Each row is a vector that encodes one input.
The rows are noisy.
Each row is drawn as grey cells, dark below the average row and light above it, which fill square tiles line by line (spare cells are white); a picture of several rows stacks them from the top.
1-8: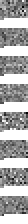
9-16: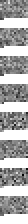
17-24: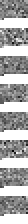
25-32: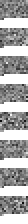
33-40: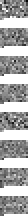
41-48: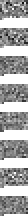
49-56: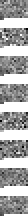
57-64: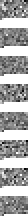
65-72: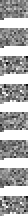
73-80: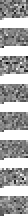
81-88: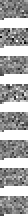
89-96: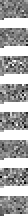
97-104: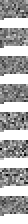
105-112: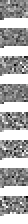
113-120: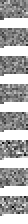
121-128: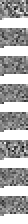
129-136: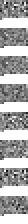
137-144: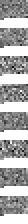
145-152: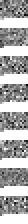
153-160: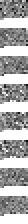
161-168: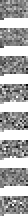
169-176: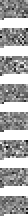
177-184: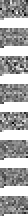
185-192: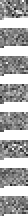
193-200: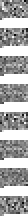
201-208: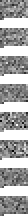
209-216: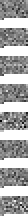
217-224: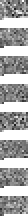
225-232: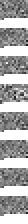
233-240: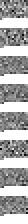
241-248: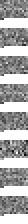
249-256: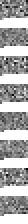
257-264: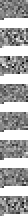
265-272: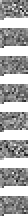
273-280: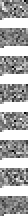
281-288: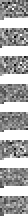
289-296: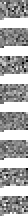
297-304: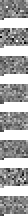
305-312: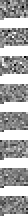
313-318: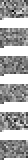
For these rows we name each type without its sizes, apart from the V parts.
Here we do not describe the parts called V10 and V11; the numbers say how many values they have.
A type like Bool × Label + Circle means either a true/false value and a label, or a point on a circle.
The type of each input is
Line × (Line + Tree × V11) + V10 × V10.
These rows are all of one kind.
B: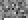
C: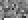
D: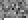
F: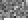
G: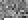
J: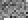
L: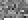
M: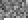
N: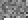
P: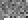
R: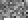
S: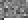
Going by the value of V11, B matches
D, F and M.
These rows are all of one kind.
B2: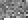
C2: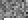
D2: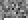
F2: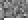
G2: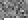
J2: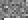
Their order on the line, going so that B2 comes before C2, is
D2, G2, F2, J2, B2, C2.
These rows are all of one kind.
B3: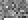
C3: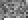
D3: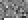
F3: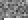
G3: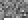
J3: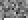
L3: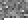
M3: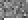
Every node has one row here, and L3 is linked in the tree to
M3.
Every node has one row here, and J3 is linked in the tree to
D3.
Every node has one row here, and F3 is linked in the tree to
C3 and D3.
